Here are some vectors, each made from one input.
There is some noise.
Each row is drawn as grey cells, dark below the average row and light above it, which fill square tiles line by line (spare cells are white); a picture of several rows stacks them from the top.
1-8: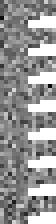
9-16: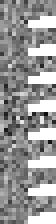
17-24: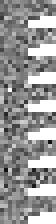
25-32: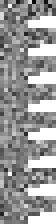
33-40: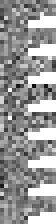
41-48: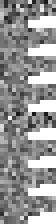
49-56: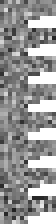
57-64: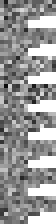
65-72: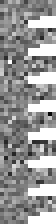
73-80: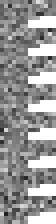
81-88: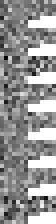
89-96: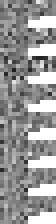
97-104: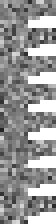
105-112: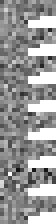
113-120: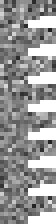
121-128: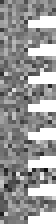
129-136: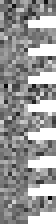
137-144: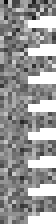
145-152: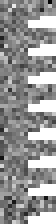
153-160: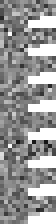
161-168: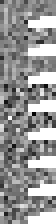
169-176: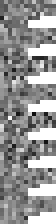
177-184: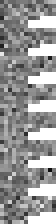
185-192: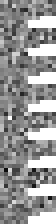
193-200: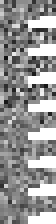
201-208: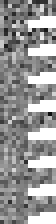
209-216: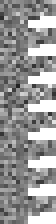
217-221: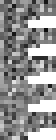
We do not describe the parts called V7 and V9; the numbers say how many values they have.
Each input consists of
either a point on a 5-point circle, a point on a 4-point line, three true/false values and a value of V7, or a value of V9.
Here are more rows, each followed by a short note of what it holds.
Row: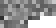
a point on a 5-point circle, a point on a 4-point line, three true/false values and a value of V7
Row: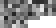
a value of V9
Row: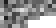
a value of V9
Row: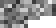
a value of V9
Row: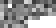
a value of V9
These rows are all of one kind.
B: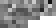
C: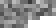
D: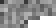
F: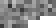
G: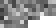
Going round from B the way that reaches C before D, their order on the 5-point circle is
B, F, C, D, G.
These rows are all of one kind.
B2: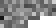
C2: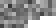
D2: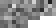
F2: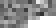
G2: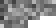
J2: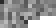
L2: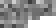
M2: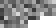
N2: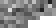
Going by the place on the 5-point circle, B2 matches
G2 and M2.
